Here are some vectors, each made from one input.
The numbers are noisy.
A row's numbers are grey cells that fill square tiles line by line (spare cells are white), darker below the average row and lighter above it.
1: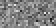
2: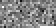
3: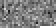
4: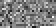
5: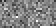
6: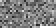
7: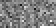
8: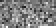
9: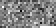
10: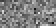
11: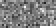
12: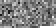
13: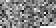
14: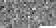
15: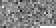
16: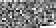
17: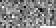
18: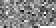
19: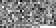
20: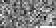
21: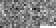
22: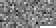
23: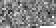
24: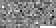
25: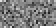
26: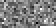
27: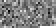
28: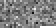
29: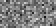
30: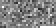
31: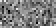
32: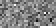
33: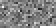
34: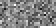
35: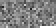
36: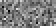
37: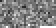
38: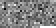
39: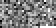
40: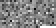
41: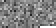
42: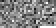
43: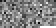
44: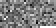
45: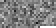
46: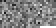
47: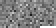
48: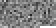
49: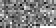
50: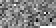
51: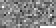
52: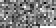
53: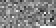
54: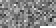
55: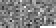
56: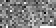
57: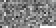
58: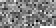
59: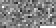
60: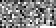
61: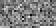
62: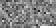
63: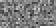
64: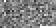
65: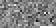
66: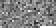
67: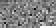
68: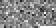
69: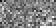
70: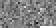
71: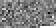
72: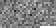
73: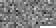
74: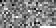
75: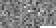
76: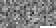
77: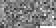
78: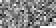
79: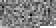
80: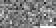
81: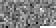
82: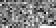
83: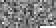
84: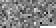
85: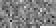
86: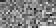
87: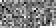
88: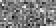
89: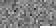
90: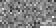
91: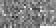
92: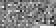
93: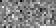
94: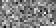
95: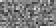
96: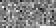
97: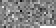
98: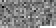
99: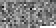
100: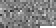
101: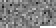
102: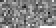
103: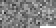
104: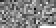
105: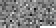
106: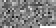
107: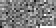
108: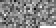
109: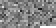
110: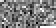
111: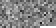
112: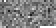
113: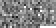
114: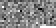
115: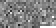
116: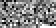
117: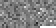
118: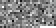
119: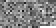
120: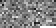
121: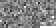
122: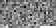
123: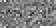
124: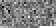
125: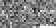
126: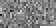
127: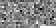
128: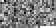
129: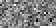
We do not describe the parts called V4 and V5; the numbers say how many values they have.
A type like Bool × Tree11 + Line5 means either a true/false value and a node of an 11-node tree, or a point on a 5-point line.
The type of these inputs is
(Line7 + V5) × V4 + Tree7.
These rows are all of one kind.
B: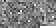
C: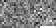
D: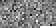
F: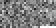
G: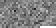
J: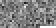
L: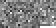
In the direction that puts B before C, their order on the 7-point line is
D, J, F, B, G, C, L.
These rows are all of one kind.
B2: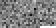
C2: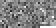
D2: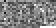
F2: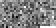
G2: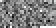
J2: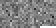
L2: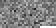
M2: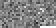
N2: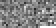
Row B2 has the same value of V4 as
G2 and L2.
